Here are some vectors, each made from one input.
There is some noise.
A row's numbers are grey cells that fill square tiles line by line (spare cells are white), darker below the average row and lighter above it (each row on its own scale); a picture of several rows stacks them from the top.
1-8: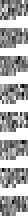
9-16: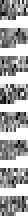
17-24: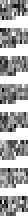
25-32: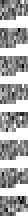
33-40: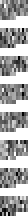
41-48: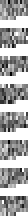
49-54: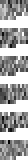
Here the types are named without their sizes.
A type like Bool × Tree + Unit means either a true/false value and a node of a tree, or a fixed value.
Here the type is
(Bool × Bool × Bool + Unit) × Line.
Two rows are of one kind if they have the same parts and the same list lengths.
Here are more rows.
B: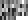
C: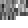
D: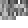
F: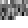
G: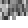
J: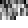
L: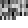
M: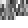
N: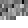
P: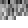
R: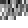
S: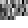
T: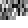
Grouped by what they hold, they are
B, C, D, F, G, N, P, T
J, L, M, R, S

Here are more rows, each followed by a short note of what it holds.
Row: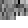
a point on a line and three true/false values
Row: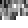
a point on a line
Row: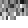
a point on a line and three true/false values
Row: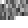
a point on a line and three true/false values
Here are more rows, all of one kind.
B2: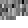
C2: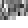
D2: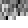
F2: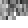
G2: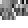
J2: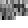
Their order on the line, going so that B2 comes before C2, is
D2, F2, B2, C2, J2, G2.
